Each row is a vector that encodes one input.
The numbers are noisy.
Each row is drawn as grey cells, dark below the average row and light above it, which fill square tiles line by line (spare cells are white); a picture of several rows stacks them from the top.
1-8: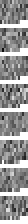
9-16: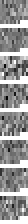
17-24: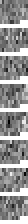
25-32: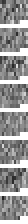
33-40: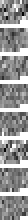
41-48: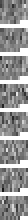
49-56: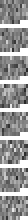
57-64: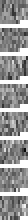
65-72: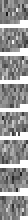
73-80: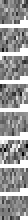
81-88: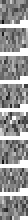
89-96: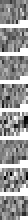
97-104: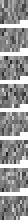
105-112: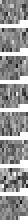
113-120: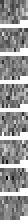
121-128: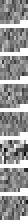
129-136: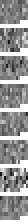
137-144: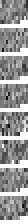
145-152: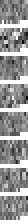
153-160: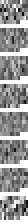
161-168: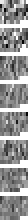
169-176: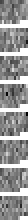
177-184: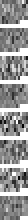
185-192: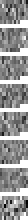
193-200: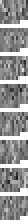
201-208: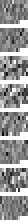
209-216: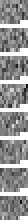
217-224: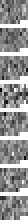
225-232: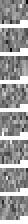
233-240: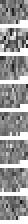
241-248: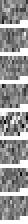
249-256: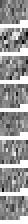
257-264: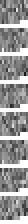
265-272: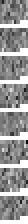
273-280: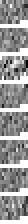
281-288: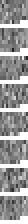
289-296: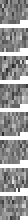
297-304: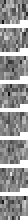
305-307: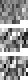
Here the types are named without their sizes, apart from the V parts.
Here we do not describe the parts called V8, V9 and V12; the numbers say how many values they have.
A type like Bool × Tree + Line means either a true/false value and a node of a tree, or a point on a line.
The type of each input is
(Bool × V9 + Unit) × Line × V8 × V12 + Circle.
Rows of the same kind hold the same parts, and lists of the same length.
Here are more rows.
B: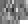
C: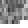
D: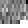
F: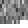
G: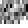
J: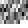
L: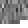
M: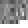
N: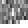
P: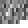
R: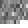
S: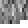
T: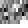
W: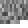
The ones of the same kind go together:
B, C, L, M, P
D, F, N, R, S, W
G, J, T

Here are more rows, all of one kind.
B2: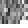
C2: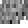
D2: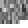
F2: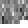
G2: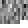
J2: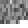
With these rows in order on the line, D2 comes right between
G2 and J2.
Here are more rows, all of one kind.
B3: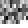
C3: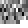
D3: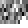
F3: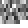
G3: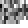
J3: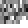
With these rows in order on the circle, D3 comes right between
C3 and J3.
